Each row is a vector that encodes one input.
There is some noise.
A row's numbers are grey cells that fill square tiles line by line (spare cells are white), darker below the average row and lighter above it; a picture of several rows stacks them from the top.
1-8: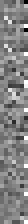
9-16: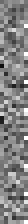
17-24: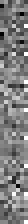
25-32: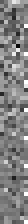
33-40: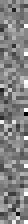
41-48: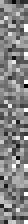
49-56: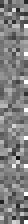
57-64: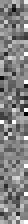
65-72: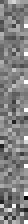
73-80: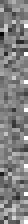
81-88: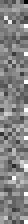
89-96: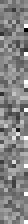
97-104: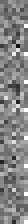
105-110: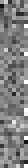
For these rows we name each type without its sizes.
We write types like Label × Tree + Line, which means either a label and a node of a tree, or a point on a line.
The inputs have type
Bool × Bool × Bool × Label + Circle + Unit.
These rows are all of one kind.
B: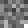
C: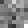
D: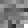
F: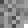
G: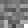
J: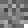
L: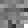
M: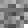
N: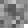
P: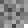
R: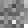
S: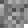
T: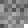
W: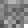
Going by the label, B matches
D, G, J and L.
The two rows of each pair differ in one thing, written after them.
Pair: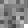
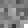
the label
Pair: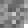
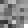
one of the three true/false values
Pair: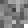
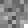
the label
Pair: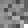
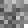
the label
